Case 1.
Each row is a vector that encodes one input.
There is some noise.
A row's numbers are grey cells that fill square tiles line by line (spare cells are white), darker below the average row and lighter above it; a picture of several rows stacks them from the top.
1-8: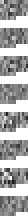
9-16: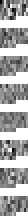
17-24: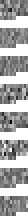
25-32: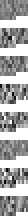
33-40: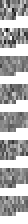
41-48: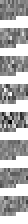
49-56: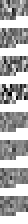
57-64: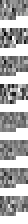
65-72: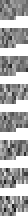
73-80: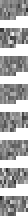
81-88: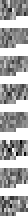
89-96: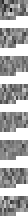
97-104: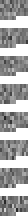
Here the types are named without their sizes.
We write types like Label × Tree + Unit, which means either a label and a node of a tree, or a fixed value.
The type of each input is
Label × Tree.
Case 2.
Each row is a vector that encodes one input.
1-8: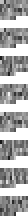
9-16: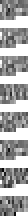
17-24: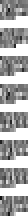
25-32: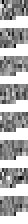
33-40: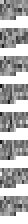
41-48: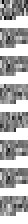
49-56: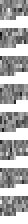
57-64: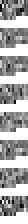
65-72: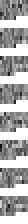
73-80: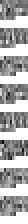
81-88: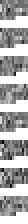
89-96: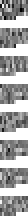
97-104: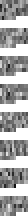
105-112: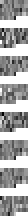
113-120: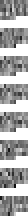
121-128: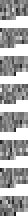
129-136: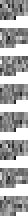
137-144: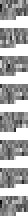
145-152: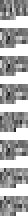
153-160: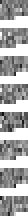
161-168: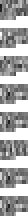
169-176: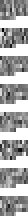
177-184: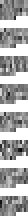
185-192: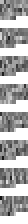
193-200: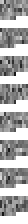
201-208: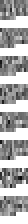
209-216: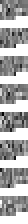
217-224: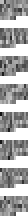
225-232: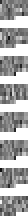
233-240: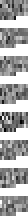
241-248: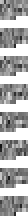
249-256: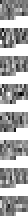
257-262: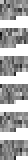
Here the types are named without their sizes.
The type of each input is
Bool × Circle.
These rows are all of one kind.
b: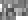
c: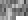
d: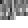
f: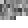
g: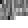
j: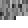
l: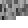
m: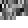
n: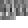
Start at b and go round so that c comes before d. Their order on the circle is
b, j, f, c, m, l, n, d, g.
